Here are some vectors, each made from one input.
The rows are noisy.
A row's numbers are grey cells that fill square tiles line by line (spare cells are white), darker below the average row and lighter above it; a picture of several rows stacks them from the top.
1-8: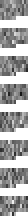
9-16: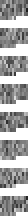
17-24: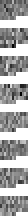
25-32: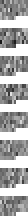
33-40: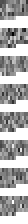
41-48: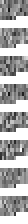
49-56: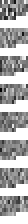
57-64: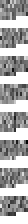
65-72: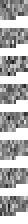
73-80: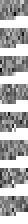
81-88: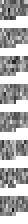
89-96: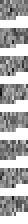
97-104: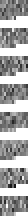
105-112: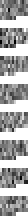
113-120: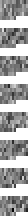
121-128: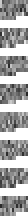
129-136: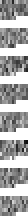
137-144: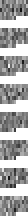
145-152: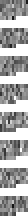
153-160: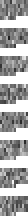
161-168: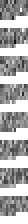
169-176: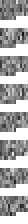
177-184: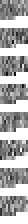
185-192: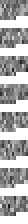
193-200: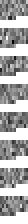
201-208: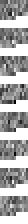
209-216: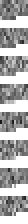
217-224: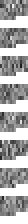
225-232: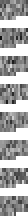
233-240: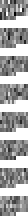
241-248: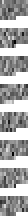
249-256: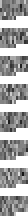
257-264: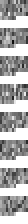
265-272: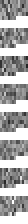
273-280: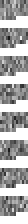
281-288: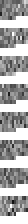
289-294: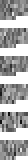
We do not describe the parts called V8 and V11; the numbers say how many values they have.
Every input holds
a value of V8, together with either a point on a 5-point line, or a true/false value and a value of V11.
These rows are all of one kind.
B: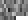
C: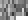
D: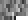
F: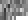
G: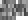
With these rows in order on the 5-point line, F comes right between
C and D.
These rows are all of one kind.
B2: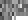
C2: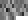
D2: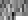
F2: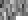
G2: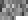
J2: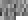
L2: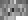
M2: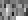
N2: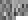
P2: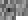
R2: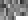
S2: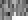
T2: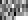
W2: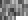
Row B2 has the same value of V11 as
L2, S2 and W2.
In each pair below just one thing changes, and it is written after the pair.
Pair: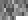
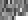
the value of V8
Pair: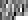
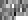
the value of V8
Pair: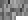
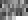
the true/false value
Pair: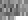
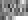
the value of V8
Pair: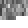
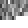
the value of V11
